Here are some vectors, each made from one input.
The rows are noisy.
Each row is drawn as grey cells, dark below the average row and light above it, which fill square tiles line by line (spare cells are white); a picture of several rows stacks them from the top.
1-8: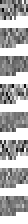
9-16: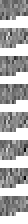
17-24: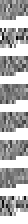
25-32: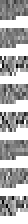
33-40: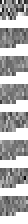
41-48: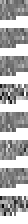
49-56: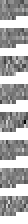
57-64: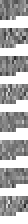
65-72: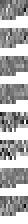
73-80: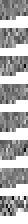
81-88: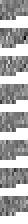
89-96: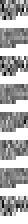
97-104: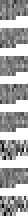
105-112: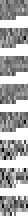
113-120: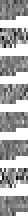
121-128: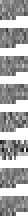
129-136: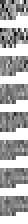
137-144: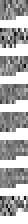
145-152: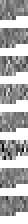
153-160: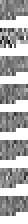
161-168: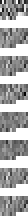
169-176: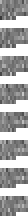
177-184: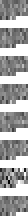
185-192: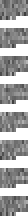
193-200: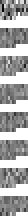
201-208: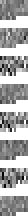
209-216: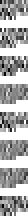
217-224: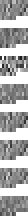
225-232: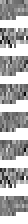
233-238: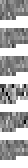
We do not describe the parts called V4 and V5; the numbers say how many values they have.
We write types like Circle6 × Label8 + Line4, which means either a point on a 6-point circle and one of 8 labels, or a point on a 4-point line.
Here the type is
Bool × (Line7 + Line8) + V4 × V5.
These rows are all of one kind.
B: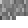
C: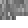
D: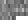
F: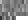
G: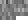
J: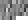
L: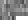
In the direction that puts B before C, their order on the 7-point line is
B, F, C, G, J, D, L.
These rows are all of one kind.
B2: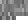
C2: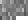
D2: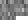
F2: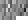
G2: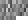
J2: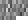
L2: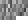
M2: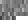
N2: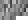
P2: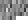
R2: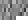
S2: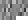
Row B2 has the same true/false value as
C2, D2 and M2.
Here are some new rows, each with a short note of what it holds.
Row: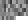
a point on an 8-point line and a true/false value
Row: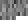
a point on an 8-point line and a true/false value
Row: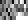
a value of V4 and a value of V5
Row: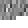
a point on a 7-point line and a true/false value
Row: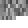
a point on an 8-point line and a true/false value
